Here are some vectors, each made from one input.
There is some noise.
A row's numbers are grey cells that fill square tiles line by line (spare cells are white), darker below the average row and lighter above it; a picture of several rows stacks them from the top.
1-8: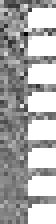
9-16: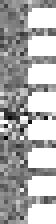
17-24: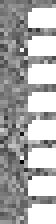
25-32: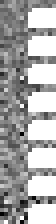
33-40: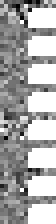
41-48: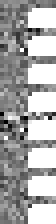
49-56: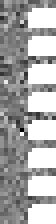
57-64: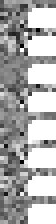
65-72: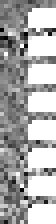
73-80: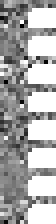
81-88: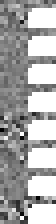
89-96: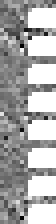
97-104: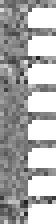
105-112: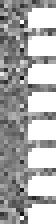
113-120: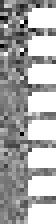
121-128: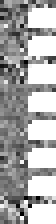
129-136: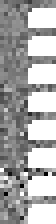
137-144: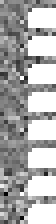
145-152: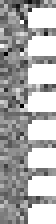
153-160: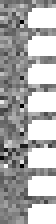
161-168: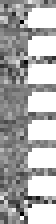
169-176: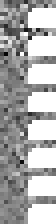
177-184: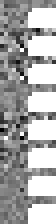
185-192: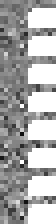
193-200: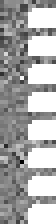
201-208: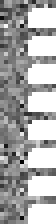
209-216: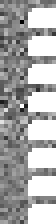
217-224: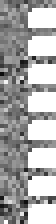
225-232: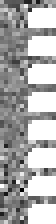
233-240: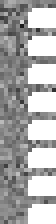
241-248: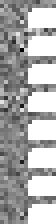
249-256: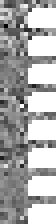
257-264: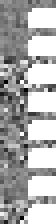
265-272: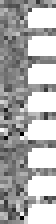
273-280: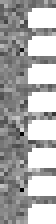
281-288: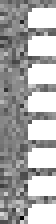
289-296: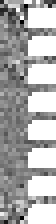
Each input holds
one of 6 labels, together with either a fixed value, or three true/false values.
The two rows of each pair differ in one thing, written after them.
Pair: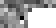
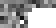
one of the three true/false values
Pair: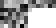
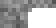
the label
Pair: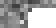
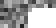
one of the three true/false values
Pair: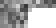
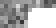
one of the three true/false values
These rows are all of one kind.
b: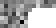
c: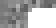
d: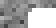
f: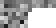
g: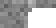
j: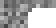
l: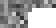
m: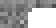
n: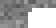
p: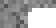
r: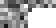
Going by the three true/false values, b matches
c, j and r.
